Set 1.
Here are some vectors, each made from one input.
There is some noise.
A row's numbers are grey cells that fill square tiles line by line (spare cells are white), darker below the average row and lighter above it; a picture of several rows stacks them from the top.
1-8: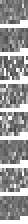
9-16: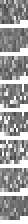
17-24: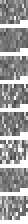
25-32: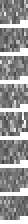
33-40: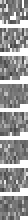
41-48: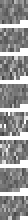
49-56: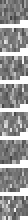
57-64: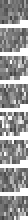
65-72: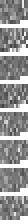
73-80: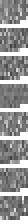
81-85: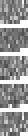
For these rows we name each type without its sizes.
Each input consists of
a point on each of two lines.
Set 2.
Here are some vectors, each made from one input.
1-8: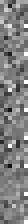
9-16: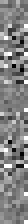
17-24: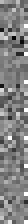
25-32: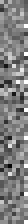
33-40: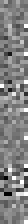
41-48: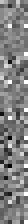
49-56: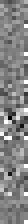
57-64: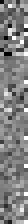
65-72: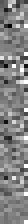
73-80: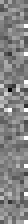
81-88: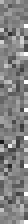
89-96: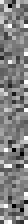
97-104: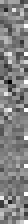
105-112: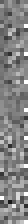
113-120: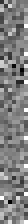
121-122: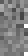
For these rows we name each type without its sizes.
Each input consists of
a node of a tree.
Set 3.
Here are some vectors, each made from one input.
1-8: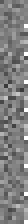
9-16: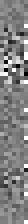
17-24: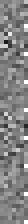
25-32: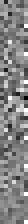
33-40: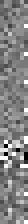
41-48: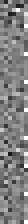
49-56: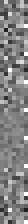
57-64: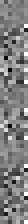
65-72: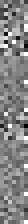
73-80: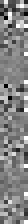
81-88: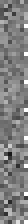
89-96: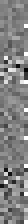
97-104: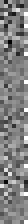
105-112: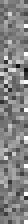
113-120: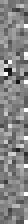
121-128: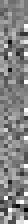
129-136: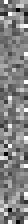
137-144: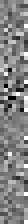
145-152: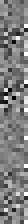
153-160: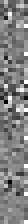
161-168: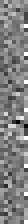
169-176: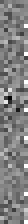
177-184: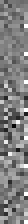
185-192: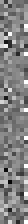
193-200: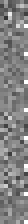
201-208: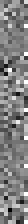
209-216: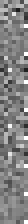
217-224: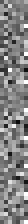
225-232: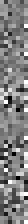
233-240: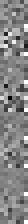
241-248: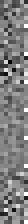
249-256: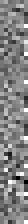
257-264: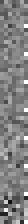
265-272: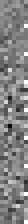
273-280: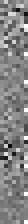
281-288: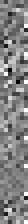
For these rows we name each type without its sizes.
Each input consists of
a point on a line.
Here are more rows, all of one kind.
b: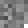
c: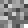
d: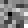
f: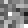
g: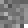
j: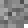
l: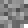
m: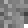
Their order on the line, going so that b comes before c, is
d, m, f, j, g, b, c, l.
